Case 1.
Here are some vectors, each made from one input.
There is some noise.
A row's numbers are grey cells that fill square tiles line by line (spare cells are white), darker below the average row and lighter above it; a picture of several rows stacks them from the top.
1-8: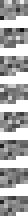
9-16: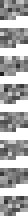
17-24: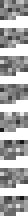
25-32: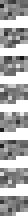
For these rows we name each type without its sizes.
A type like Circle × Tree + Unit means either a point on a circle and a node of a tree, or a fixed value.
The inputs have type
Bool × Bool × Bool.
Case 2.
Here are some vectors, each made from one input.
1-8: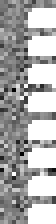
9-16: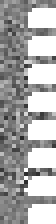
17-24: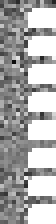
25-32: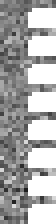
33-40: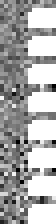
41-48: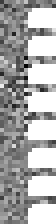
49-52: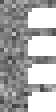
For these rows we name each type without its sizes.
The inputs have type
Tree.
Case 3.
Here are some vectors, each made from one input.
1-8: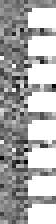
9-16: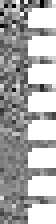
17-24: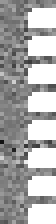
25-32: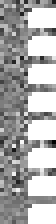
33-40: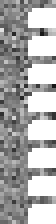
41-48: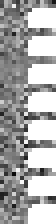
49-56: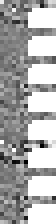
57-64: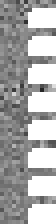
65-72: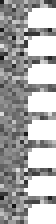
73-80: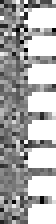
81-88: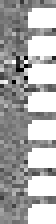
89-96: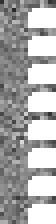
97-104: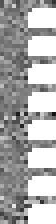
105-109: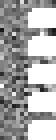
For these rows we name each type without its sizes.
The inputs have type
Tree + Unit.
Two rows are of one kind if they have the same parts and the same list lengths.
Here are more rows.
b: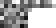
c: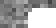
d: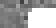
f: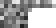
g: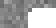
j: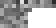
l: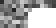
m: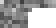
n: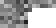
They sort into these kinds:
b, f
c, d, g, j, l, m, n

